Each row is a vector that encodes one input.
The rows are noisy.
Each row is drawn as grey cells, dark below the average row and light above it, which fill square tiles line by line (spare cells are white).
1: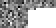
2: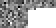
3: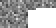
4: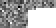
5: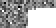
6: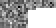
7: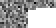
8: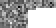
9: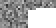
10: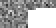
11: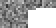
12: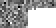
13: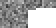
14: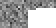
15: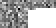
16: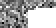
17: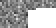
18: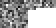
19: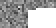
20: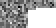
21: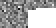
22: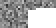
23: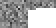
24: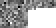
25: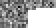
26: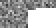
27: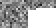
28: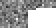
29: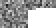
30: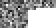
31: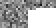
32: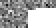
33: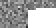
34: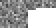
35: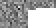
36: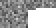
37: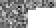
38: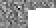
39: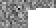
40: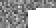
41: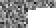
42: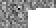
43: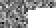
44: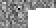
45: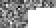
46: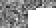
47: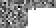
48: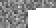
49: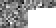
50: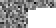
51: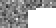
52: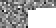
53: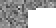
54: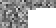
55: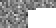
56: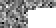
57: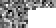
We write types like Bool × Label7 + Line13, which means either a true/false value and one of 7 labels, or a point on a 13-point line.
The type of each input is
Line4 + Line6.
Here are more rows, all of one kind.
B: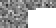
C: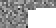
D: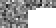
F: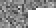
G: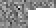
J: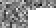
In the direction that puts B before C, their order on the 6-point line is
B, D, C, F, G, J.
